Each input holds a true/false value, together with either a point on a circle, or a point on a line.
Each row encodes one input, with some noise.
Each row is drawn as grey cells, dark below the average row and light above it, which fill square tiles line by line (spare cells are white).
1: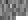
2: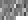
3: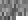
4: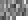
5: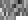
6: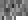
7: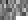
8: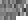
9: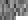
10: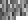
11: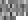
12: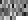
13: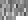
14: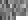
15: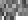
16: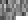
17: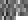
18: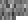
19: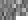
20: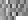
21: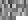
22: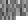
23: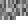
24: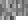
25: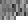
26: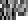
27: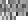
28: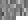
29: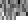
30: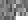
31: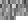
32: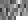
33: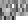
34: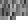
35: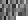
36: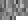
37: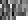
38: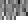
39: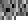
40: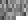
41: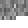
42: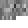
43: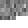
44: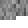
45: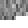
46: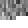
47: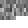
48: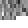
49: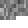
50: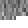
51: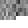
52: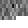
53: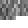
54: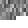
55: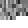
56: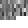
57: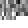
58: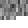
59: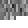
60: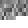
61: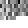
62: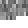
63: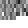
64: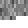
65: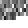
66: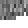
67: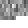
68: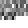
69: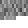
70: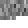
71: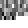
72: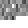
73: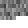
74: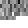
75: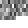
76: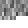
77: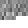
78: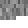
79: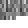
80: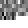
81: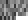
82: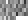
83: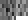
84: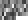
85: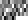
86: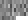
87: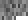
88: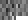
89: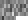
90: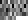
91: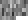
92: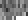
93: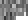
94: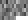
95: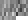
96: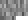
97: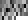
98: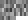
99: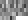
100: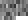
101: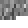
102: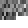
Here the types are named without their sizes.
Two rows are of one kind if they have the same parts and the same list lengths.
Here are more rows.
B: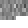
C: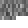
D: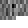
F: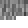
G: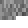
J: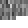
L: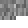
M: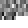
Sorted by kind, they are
B, F, G, J, M
C, D, L

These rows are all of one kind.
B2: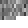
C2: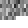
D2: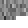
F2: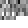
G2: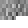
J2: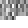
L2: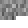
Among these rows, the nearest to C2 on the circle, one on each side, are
F2 and J2.
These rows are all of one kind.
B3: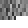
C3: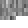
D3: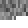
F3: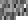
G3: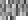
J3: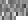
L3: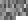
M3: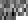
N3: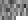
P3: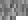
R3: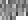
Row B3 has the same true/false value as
D3, F3, L3 and M3.
